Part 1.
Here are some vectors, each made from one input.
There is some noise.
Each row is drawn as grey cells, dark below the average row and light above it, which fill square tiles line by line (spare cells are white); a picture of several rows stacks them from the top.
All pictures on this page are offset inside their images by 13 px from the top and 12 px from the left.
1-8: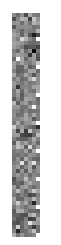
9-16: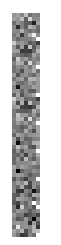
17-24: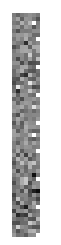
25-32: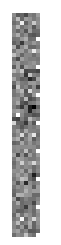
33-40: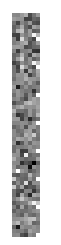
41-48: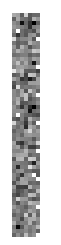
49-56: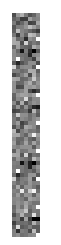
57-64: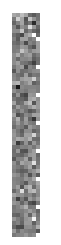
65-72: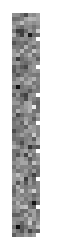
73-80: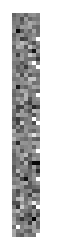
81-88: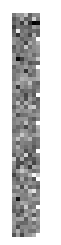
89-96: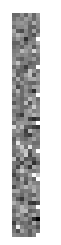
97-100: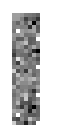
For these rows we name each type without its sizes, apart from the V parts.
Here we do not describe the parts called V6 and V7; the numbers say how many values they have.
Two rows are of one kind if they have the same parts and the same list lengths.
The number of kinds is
2.
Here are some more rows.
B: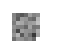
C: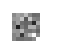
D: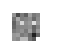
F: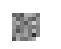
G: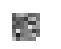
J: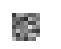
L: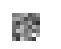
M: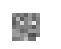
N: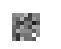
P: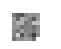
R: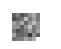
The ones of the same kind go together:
B, D, F, M, P, R
C, G, J, L, N

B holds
a label, a point on a line and a value of V6.
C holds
a label and a value of V7.
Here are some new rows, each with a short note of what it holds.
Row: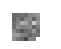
a label, a point on a line and a value of V6
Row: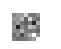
a label and a value of V7
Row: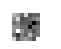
a label and a value of V7
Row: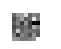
a label and a value of V7
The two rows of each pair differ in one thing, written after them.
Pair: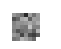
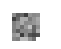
the value of V6
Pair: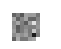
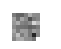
the place on the line
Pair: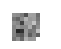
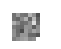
the value of V6
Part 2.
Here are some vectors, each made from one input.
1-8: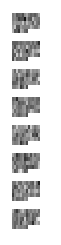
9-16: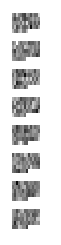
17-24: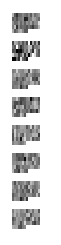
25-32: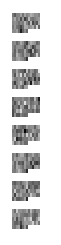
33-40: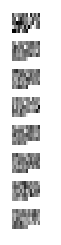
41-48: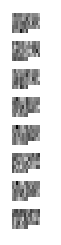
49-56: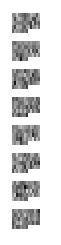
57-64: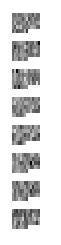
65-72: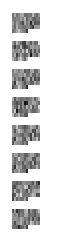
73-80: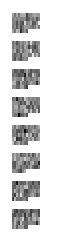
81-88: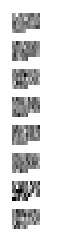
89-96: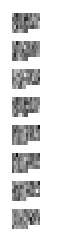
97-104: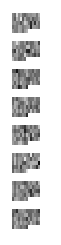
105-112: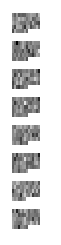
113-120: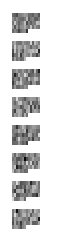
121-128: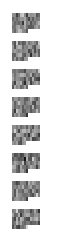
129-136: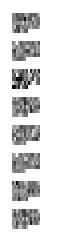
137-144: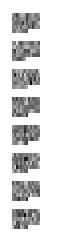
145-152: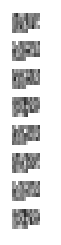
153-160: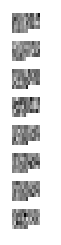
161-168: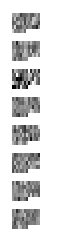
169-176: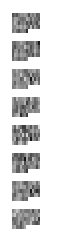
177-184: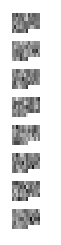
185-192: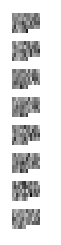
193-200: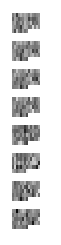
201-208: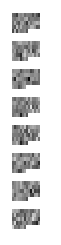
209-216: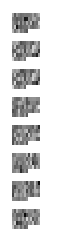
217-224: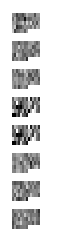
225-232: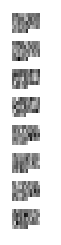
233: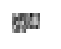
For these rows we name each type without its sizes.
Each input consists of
a list of points on a line.
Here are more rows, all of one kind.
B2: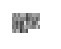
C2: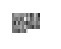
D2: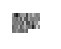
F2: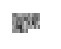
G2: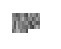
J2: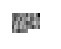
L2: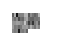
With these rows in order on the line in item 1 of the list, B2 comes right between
D2 and F2.
